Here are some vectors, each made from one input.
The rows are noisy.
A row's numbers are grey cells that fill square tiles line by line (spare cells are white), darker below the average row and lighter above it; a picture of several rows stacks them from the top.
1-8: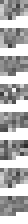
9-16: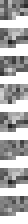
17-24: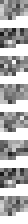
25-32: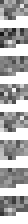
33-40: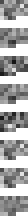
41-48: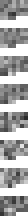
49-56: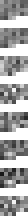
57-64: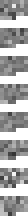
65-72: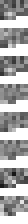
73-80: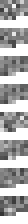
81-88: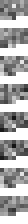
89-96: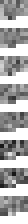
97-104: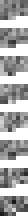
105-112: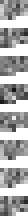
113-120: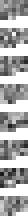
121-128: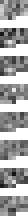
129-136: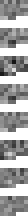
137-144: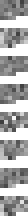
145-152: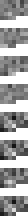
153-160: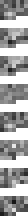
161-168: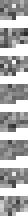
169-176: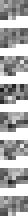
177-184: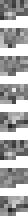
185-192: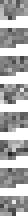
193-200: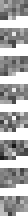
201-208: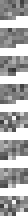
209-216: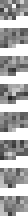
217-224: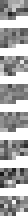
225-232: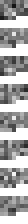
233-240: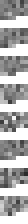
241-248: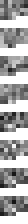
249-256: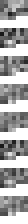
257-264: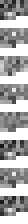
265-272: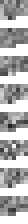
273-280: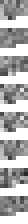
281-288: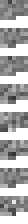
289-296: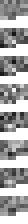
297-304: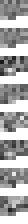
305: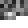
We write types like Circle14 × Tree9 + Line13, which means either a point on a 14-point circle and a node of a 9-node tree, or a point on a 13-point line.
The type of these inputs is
Tree16.
